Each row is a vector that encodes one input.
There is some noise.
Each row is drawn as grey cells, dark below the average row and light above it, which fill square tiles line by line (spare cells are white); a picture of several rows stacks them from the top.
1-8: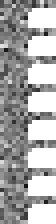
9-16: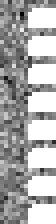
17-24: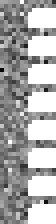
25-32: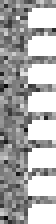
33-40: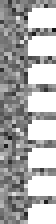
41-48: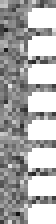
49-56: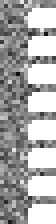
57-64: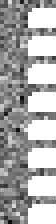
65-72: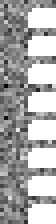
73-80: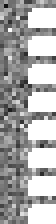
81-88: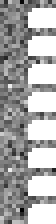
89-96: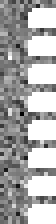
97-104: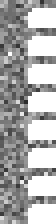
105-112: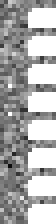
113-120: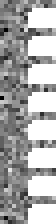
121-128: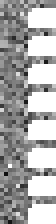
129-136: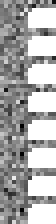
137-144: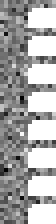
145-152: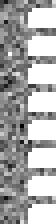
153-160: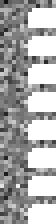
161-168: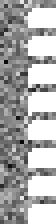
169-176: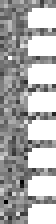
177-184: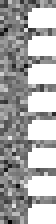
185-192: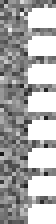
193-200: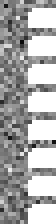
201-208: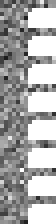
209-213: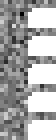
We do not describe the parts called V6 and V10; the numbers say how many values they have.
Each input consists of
one of 8 labels, together with either one of 8 labels, or a point on a 5-point line, a value of V6 and a value of V10.
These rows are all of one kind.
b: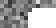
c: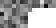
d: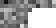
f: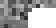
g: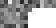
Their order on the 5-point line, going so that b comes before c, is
g, b, f, c, d.
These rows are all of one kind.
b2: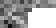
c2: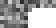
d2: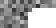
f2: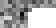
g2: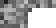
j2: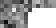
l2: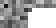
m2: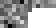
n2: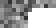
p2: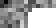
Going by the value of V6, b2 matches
d2, l2 and m2.
